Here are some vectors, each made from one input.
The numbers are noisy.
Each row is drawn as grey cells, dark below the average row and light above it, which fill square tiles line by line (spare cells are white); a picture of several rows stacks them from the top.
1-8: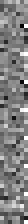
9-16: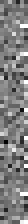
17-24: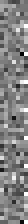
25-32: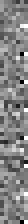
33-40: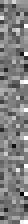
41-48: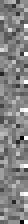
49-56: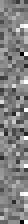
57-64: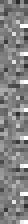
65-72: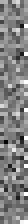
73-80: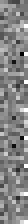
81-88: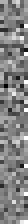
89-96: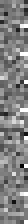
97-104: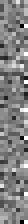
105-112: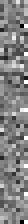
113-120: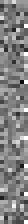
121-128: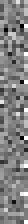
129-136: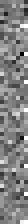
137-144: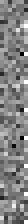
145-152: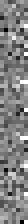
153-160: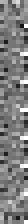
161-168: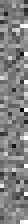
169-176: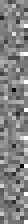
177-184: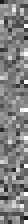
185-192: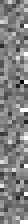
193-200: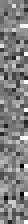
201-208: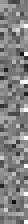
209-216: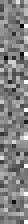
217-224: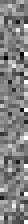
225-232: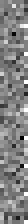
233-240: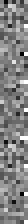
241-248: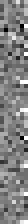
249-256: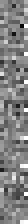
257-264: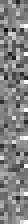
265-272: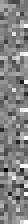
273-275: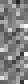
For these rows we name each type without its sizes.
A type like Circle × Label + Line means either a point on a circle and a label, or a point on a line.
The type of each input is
Bool × Bool × Bool × Bool + Line.
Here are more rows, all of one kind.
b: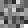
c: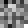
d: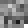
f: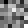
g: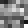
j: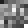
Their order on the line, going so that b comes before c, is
b, d, j, g, f, c.
